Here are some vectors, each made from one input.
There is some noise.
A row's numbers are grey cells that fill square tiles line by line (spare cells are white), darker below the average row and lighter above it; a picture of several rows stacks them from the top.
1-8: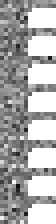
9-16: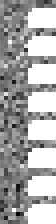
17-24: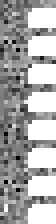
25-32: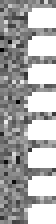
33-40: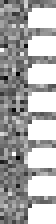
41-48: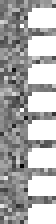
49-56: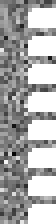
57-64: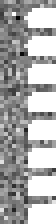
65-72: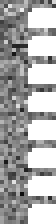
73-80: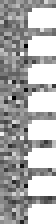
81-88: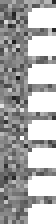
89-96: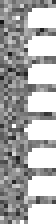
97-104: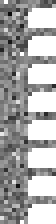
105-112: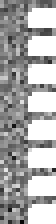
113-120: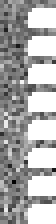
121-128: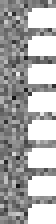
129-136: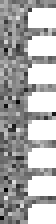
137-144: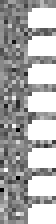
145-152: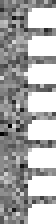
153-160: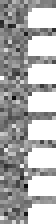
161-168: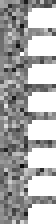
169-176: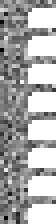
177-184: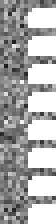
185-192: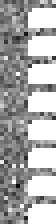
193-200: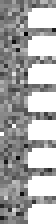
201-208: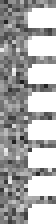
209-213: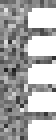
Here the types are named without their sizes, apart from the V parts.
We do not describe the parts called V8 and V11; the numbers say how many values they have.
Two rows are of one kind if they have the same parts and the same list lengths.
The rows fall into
2 kinds.
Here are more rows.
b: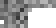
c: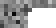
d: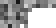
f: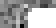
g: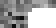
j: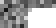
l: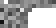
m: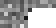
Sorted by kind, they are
b, c, f, j, m
d, g, l

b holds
a label, a value of V8 and a value of V11.
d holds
two labels.
